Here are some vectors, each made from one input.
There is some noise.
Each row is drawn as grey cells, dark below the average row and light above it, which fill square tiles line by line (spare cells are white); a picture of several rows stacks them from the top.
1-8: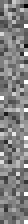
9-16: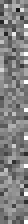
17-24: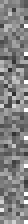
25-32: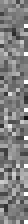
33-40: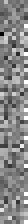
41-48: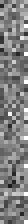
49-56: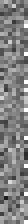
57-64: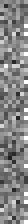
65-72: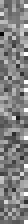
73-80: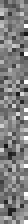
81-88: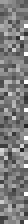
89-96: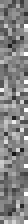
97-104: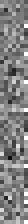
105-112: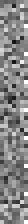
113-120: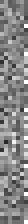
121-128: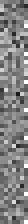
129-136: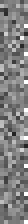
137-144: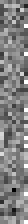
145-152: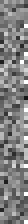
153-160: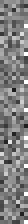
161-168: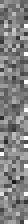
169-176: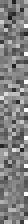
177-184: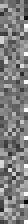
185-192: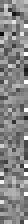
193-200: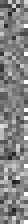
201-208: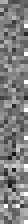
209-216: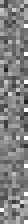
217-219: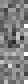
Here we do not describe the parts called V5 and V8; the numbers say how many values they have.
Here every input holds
a node of a 9-node tree, together with either a true/false value and a value of V5, or a value of V8.
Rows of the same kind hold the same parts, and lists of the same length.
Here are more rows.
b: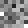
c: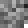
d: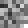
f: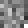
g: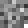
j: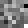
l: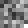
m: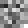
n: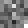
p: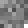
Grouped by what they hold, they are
b, d, l, m
c, f, g, j, n, p

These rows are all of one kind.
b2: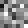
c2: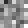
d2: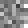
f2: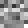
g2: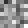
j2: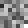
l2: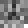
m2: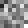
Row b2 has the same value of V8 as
f2 and m2.
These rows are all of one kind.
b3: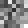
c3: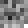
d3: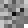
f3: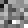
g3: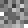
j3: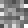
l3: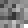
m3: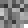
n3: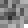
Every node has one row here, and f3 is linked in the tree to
l3.
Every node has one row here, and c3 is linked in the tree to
g3, j3 and n3.
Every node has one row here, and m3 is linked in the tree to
b3, d3 and n3.
